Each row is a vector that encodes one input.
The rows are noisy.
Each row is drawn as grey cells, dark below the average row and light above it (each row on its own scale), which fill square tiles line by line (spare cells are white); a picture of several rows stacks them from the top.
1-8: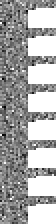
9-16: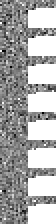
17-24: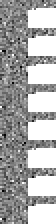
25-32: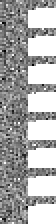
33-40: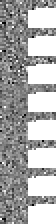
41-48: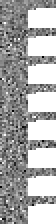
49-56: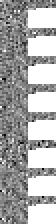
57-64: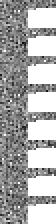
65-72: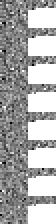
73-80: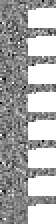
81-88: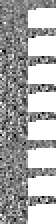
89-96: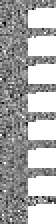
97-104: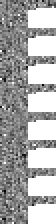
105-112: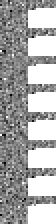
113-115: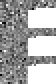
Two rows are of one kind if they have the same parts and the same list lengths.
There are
2 kinds of row.
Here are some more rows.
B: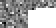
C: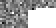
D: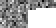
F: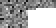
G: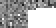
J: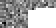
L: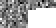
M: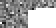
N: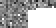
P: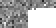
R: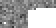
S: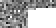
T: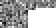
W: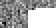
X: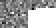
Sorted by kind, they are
B, C, J, M, T, W, X
D, F, G, L, N, P, R, S

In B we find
a point on a 7-point line and a true/false value.
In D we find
a node of an 8-node tree and a true/false value.
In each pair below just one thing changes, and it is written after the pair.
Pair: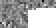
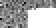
the node of the tree
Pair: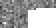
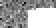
the node of the tree
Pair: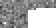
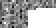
the true/false value
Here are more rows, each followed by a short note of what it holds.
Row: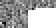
a point on a 7-point line and a true/false value
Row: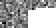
a point on a 7-point line and a true/false value
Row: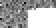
a node of an 8-node tree and a true/false value
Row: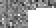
a node of an 8-node tree and a true/false value
